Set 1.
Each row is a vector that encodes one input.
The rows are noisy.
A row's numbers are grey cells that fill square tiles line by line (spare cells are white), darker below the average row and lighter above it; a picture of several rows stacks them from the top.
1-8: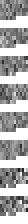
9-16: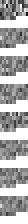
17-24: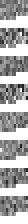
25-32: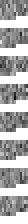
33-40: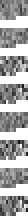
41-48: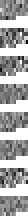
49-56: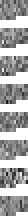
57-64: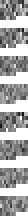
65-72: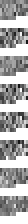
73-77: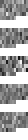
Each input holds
either one of 11 labels, or a point on a 5-point line.
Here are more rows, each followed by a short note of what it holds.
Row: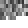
a point on a 5-point line
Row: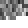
a point on a 5-point line
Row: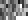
a point on a 5-point line
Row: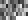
a point on a 5-point line
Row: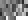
a point on a 5-point line
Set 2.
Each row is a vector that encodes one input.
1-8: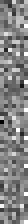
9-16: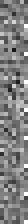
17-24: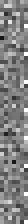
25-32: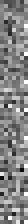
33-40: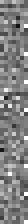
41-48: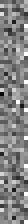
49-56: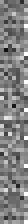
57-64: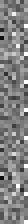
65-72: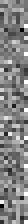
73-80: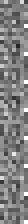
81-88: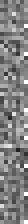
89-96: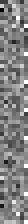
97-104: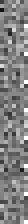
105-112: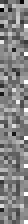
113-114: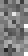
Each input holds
either a point on a 10-point circle, or a node of a 13-node tree.
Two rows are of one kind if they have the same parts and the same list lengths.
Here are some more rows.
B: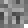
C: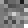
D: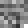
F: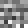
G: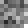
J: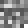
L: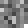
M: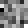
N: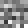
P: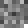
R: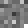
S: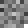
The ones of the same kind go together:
B, D, L, P, R
C, F, G, J, M, N, S

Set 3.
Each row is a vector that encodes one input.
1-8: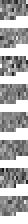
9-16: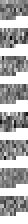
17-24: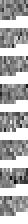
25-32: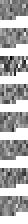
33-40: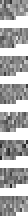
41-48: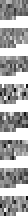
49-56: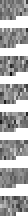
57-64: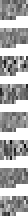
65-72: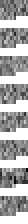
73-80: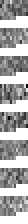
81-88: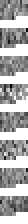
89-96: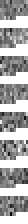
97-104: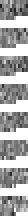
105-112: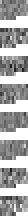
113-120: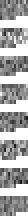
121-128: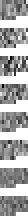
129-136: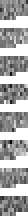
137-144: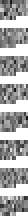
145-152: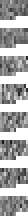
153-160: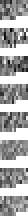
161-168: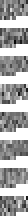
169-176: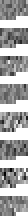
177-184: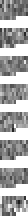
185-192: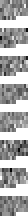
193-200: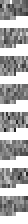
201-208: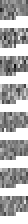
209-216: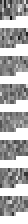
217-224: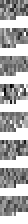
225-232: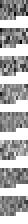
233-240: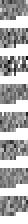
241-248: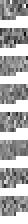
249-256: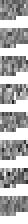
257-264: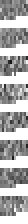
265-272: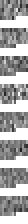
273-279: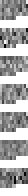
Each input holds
a true/false value, together with either a point on a 13-point circle, or a fixed value.
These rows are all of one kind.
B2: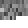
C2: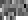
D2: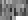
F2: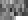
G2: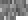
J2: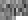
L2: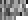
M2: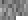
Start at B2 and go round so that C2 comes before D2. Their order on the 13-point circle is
B2, L2, M2, J2, C2, G2, F2, D2.
